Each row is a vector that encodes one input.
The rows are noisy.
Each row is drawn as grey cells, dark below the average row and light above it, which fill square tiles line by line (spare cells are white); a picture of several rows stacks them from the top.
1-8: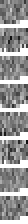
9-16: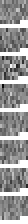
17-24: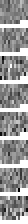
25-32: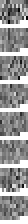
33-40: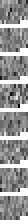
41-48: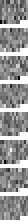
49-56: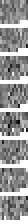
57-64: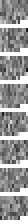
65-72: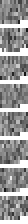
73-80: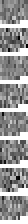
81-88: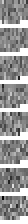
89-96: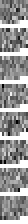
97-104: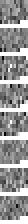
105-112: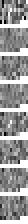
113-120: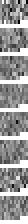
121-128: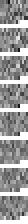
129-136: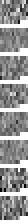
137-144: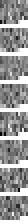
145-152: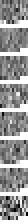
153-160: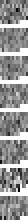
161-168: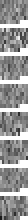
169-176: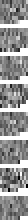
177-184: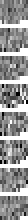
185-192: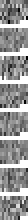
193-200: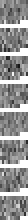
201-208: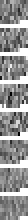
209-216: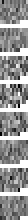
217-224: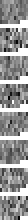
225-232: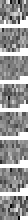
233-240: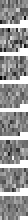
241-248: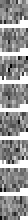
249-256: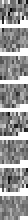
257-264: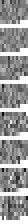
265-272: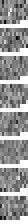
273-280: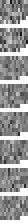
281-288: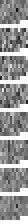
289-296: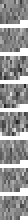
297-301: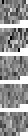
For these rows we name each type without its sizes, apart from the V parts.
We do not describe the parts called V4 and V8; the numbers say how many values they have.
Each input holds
either a label and a value of V4, or a point on a line, or a value of V8.
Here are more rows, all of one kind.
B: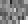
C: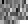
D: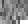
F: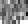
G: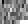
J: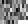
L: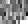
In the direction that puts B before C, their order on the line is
B, J, C, G, D, F, L.
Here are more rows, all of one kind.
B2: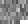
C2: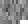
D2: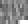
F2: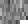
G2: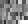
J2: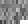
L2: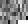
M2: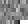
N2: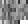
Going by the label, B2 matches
C2 and J2.
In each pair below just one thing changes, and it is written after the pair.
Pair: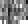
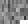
the value of V4
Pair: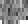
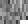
the label
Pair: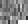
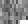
the label
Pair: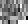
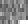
the value of V4
